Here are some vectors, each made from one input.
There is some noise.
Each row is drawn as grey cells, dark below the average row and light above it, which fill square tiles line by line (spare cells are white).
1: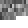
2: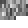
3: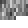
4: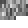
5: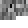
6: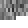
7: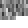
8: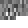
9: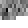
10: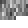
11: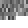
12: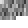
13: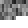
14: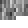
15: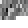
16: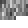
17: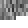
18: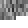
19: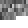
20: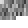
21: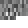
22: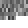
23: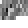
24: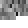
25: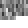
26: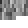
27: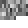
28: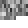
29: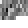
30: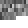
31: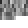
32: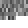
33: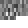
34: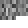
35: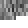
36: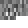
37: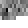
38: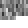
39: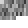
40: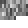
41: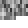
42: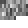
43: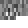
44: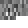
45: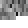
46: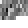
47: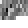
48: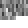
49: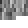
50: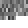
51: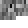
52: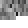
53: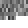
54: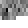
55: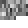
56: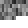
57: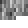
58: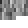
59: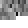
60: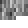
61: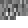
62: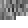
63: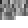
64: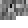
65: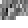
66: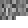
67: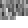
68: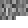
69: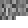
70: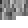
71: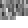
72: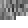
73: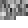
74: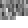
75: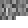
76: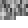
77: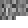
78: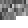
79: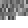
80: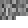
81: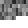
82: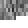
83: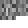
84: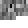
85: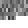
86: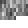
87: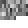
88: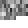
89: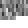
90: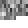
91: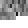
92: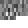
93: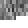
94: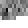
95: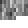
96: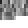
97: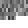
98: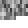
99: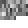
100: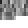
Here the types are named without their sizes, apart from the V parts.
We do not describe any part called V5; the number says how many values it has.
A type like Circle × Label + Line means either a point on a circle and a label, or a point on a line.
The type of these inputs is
Line + Tree + V5.
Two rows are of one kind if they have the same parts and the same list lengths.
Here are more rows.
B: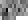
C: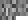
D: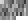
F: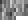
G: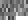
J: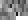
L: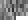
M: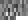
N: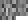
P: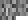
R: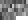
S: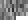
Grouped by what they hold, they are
B, D, J, R
C, G, L, M, N, P, S
F

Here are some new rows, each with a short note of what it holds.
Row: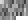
a node of a tree
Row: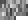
a point on a line
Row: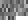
a value of V5
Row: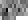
a node of a tree
